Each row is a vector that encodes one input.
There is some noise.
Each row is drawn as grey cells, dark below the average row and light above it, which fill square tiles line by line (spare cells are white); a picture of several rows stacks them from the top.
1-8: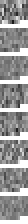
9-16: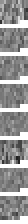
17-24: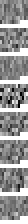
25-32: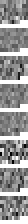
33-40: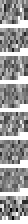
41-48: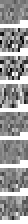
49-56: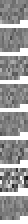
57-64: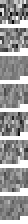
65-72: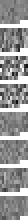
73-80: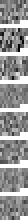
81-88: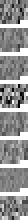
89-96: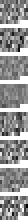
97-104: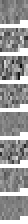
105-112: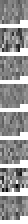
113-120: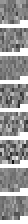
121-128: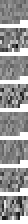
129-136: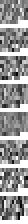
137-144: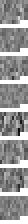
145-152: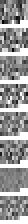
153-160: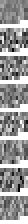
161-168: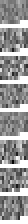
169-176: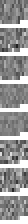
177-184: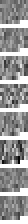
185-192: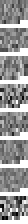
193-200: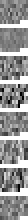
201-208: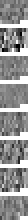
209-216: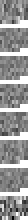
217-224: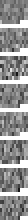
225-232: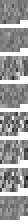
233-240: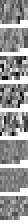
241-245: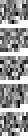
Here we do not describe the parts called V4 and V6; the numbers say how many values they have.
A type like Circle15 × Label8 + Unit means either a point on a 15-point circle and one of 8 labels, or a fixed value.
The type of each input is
(Bool × List2(V6) + Line7) × Line9 × V4.
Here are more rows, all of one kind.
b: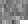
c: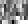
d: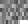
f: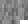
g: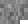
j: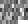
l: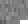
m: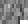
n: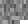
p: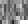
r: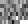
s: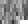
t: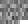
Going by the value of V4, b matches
c, f and m.
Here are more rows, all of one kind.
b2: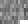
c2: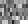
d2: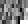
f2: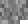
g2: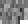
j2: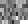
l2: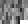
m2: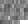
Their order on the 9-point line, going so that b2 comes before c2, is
g2, f2, j2, b2, d2, m2, c2, l2.
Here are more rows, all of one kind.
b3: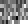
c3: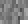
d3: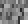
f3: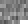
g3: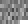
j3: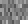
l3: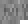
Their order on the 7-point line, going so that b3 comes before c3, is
f3, b3, l3, g3, j3, c3, d3.
